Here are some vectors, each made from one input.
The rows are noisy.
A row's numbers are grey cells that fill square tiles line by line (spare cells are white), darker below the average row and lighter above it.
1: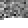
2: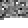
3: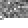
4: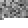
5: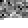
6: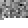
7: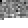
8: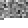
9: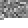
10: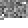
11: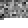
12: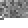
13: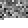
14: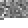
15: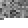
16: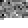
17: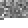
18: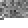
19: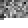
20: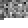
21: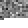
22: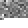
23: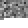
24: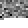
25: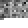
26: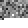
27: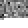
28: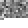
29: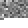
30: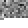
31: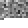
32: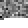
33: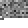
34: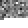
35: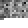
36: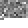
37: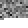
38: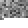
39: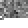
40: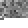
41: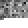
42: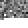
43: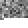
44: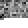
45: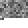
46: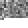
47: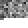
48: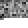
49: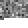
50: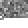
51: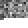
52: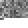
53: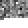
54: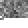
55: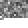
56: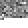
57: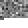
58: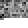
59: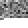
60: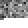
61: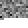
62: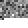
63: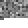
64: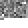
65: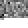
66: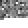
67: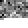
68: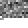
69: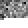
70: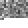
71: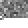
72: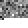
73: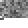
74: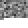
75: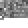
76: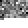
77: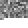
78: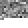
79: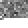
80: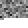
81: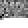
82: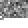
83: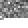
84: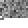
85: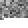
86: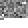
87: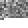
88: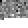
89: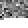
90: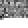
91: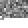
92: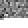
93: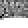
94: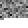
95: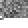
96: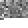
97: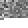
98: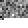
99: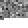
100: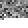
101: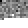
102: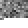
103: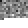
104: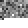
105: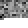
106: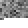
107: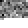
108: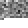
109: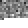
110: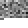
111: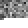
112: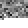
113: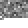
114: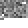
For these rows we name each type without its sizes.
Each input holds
a point on a line, together with either a label, or a point on a line.
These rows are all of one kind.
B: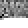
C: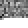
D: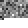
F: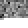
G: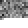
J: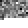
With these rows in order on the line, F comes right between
G and J.
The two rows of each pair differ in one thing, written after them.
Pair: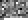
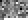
the place on the line
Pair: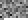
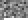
the label
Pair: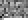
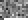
the label
